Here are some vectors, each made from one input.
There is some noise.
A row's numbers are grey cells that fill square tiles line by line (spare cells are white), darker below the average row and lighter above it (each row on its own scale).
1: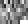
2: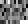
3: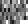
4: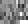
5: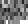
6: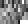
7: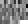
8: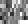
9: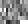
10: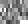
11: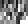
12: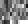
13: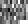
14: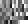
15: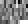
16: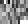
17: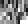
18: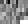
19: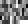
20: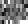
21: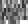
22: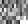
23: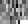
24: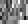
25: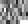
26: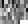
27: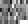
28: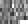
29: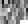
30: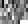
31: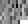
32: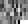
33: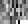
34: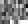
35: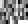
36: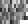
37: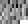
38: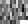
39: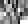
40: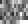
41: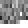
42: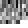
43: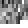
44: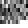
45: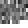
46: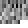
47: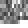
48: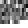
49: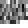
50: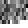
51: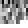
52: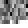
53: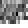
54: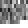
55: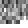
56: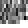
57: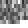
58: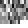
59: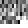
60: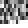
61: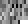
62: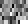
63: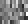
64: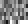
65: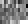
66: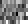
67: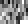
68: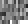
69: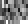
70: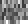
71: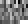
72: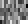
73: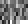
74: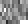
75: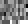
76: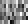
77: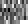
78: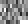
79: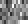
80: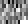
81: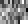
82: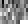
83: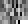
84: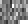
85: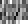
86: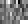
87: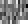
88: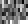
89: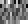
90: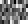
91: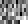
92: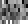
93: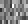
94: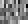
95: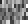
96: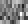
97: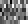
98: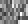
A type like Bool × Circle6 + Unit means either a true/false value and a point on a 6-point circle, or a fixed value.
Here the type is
Bool × Line10 + Line7.
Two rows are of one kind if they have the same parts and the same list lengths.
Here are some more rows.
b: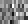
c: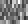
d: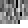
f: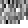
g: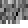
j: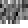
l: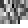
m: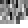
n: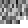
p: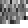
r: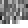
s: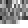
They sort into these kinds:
b, c, g, j, p, r, s
d, f, l, m, n

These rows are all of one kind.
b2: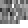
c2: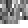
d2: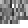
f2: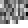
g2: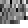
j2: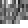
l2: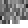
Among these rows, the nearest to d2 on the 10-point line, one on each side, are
b2 and f2.
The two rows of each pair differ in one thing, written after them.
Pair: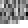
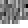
the place on the 10-point line
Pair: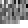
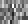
the true/false value
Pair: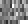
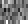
the true/false value
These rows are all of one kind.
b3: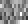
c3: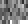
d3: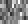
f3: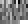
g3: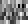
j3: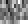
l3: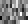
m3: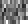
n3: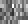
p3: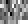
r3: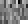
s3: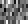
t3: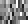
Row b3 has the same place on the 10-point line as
c3 and l3.
